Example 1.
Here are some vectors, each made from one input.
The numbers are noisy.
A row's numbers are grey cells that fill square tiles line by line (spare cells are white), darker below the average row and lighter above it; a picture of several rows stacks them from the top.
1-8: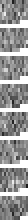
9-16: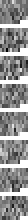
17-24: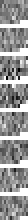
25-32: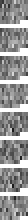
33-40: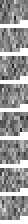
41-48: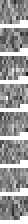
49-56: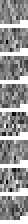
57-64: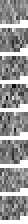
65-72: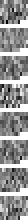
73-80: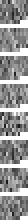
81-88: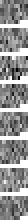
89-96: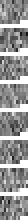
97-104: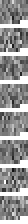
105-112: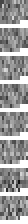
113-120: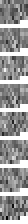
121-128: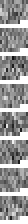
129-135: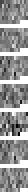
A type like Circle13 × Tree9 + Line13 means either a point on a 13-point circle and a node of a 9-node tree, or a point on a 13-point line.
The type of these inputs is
Line10 + Line15.
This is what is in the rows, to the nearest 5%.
About 30% of them hold a point on a 10-point line. The rest hold a point on a 15-point line.
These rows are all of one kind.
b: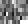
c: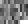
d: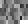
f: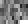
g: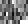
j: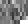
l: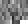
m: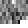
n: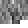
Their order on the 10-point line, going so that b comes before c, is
d, b, f, g, c, j, m, n, l.
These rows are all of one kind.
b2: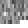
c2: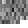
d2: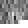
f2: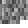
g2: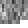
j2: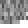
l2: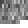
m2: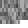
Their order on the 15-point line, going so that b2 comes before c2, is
d2, l2, m2, j2, b2, g2, c2, f2.
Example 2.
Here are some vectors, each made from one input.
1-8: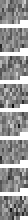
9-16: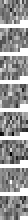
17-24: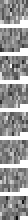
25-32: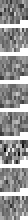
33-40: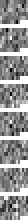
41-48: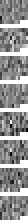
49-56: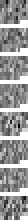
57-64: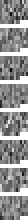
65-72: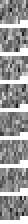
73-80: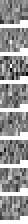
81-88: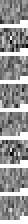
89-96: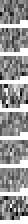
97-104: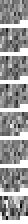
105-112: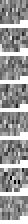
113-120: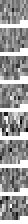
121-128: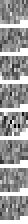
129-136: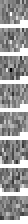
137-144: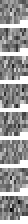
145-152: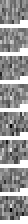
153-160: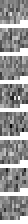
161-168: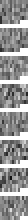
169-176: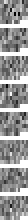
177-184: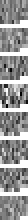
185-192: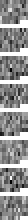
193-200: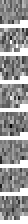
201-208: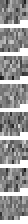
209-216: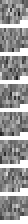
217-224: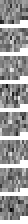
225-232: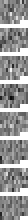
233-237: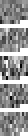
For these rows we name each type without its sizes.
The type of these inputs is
Bool × Bool × Bool × Circle + Unit.
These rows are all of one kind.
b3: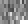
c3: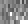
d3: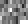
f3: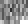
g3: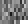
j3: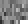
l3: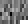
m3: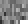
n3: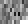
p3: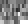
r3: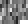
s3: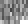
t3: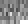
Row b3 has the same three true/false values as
c3, f3, s3 and t3.
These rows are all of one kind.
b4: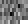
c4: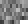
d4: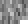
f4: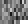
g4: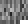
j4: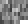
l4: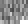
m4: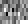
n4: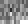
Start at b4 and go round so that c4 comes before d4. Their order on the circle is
b4, c4, j4, g4, d4, l4, f4, n4, m4.
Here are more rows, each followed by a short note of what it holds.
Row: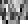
a fixed value
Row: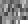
a point on a circle and three true/false values
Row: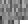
a point on a circle and three true/false values
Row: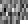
a point on a circle and three true/false values
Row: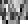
a fixed value
